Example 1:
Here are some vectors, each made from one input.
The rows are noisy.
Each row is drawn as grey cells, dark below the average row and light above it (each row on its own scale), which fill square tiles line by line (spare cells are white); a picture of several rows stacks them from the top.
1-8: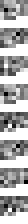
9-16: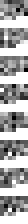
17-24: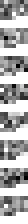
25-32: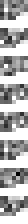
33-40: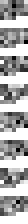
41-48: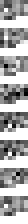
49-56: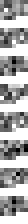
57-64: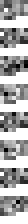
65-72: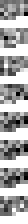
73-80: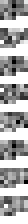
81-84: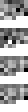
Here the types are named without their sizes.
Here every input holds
a label.
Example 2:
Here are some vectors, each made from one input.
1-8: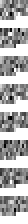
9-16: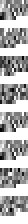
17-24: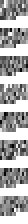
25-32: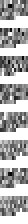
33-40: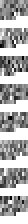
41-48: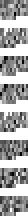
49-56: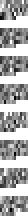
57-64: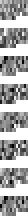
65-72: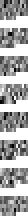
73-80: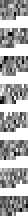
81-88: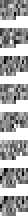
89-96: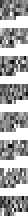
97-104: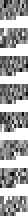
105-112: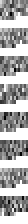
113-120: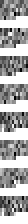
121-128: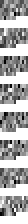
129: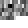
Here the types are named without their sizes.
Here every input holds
four true/false values.
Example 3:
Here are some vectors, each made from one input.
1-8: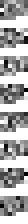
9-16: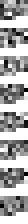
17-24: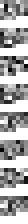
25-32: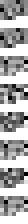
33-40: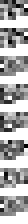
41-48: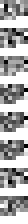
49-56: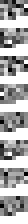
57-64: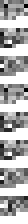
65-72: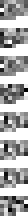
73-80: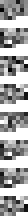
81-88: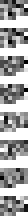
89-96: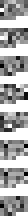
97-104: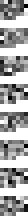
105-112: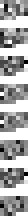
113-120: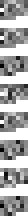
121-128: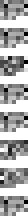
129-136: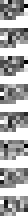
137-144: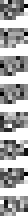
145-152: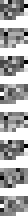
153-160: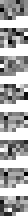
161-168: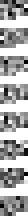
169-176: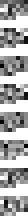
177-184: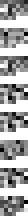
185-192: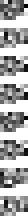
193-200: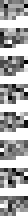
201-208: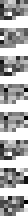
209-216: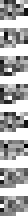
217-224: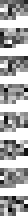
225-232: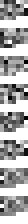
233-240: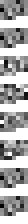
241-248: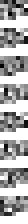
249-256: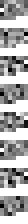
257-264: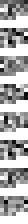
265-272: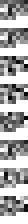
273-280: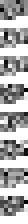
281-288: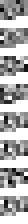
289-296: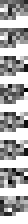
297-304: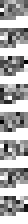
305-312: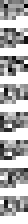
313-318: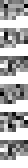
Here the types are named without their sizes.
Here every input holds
a point on a circle.
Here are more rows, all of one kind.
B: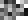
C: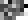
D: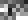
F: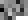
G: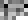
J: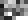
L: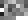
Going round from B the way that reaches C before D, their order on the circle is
B, G, C, F, J, L, D.
